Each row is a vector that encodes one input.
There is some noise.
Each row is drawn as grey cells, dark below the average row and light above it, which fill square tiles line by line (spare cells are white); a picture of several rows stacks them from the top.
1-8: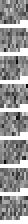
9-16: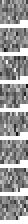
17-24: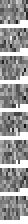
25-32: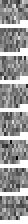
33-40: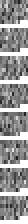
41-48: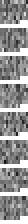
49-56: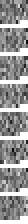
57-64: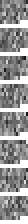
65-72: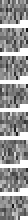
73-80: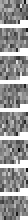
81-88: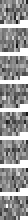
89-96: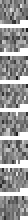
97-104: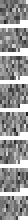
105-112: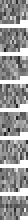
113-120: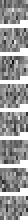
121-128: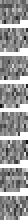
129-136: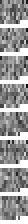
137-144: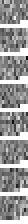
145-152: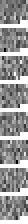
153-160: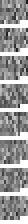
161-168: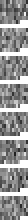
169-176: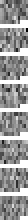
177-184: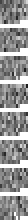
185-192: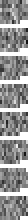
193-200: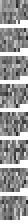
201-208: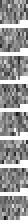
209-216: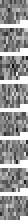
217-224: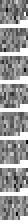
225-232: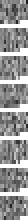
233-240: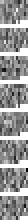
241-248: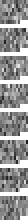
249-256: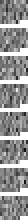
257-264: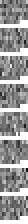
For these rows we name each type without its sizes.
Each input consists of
a point on a circle and a point on a line, together with either a point on a circle, or a fixed value.
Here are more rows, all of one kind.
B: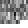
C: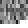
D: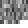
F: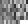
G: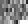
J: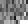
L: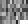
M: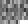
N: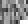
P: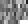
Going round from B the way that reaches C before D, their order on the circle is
B, C, L, D, M, P, F, N, G, J.
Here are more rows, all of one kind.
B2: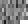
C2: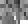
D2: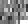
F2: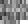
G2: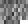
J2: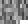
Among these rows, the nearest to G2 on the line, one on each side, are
C2 and F2.
